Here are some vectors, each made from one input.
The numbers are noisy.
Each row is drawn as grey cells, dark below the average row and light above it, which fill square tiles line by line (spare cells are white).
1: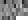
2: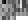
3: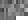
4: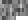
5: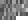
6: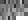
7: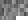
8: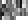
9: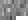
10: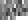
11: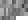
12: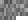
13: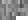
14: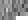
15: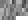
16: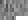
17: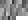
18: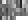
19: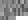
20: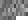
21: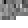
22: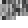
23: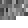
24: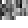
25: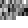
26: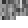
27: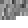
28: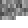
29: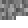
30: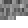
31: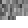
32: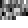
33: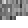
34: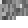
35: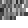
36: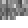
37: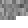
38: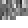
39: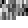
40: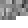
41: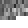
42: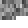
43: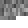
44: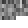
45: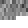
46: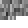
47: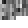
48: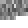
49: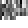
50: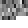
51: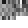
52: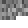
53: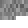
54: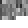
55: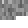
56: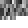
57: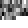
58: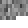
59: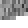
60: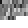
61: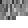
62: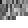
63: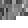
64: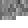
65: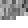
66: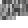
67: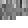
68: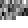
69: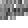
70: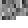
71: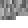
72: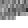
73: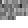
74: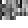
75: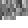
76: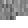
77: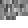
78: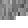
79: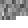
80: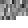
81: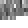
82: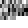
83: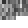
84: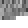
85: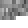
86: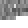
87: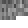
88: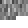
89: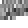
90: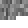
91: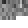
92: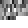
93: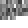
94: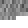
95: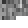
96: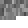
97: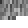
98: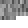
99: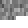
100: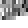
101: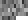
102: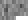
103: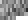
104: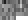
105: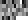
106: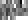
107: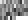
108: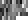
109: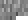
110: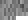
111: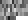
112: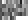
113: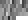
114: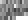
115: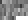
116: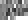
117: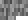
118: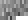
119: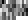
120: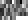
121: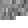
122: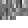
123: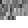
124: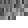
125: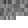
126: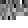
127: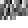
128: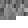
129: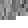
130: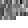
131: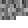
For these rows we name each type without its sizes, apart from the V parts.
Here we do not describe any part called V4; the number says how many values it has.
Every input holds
a list of items, each a point on a circle and a value of V4.
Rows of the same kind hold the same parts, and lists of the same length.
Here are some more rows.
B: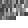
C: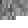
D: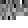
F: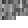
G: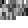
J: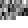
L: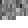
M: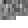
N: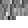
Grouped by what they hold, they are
B, D, F, M
C, L, N
G, J

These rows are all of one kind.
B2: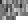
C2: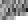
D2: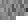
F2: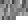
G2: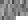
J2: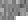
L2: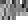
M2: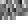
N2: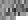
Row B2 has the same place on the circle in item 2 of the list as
C2, G2 and J2.
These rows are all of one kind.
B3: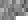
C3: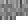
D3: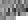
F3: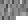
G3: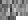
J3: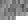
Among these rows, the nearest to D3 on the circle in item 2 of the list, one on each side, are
C3 and J3.
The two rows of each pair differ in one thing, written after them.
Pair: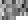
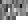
the value of V4 in item 1 of the list
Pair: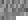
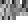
the place on the circle in item 1 of the list
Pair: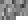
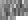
the value of V4 in item 1 of the list
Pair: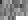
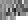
the place on the circle in item 2 of the list
